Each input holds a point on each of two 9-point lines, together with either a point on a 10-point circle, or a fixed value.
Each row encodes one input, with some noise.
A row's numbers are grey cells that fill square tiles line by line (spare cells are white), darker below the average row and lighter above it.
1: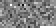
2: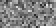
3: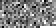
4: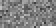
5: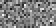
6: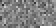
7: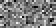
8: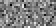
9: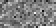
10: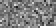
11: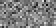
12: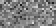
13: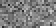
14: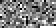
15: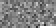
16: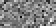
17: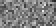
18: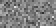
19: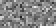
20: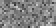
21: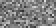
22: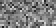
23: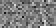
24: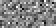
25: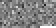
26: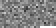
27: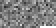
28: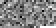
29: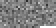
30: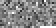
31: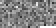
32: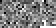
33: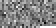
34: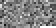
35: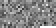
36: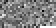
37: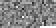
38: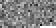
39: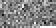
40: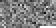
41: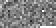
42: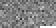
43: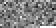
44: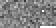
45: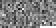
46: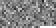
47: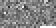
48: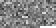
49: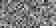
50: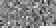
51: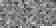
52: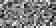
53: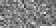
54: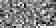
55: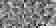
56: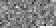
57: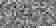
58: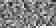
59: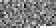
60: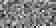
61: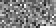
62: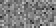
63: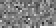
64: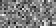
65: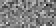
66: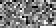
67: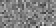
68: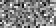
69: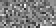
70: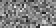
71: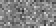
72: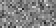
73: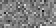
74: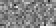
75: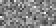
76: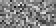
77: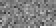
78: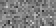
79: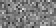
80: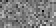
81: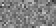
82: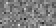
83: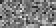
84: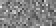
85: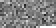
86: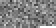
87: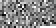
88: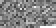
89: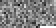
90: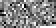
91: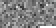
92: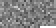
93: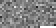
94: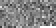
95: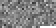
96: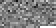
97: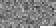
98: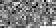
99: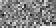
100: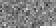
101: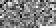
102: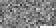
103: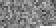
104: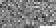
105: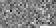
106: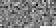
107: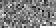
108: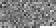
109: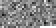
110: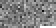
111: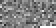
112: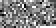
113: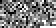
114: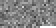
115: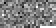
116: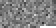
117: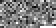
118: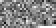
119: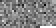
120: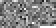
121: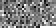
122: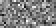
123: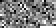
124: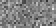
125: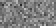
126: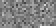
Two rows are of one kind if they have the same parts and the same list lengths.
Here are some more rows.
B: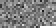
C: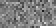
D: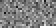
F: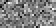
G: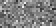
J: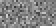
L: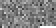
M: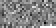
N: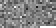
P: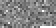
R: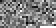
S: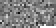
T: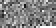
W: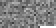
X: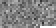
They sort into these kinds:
B, C, D, F, J, S, W, X
G, L, M, N, P, R, T

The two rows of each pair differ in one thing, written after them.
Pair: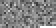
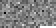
the place on the 10-point circle
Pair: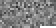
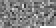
the place on the 10-point circle
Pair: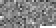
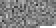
the place on one of the two 9-point lines
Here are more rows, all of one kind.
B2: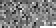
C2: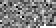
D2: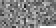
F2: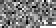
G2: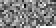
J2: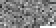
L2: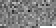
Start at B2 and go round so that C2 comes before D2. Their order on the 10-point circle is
B2, C2, J2, D2, G2, F2, L2.
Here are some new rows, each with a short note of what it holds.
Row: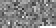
a point on each of two 9-point lines
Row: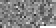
a point on each of two 9-point lines
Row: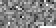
a point on each of two 9-point lines
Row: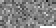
a point on a 10-point circle and a point on each of two 9-point lines
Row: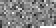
a point on each of two 9-point lines
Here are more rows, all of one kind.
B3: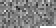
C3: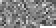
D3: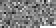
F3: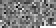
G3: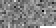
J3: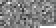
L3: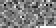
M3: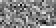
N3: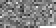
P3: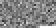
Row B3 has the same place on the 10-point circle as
D3, F3, L3 and P3.
